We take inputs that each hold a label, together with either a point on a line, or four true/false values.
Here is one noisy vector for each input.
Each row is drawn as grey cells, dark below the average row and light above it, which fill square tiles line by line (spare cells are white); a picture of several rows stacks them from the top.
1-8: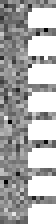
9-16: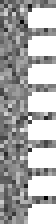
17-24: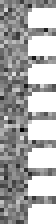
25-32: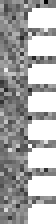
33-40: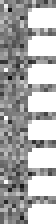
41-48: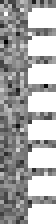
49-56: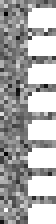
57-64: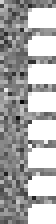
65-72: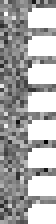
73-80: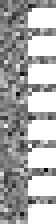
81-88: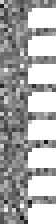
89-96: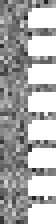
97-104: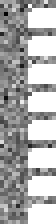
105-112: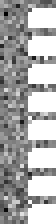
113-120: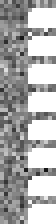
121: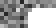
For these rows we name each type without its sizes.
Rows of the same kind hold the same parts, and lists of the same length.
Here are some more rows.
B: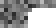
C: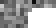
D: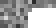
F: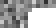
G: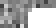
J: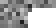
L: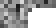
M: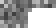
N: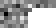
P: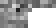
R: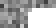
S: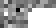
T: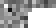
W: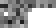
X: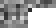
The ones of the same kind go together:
B, C, D, F
G, J, L, M, N, P, R, S, T, W, X

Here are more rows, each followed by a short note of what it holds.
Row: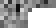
a label and four true/false values
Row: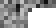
a label and four true/false values
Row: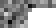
a label and a point on a line
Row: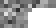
a label and four true/false values
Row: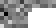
a label and four true/false values
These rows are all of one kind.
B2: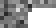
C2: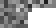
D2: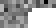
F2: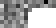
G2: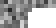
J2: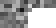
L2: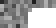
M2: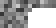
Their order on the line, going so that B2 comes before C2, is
D2, G2, L2, F2, J2, M2, B2, C2.
